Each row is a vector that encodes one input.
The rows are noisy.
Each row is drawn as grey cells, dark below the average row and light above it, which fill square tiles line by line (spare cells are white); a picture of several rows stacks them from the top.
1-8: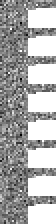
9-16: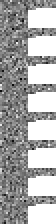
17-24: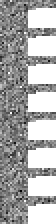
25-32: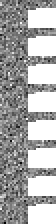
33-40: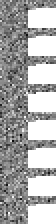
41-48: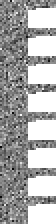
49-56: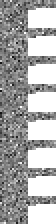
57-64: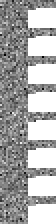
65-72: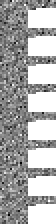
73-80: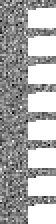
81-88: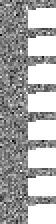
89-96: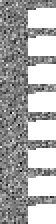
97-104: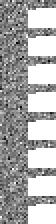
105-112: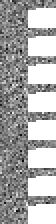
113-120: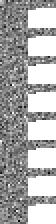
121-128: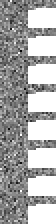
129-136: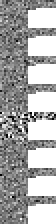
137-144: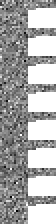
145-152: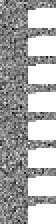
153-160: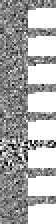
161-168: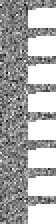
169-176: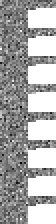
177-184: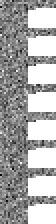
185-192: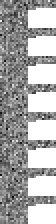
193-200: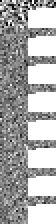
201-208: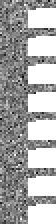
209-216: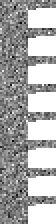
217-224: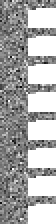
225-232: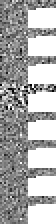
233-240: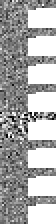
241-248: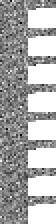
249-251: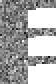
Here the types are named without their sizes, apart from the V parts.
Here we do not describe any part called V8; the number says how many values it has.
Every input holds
a list of items, each a true/false value and a value of V8.
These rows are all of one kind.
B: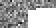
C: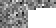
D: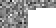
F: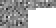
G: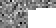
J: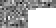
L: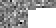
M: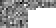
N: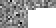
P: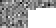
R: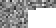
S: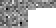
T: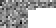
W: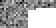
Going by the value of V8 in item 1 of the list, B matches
F, L and S.
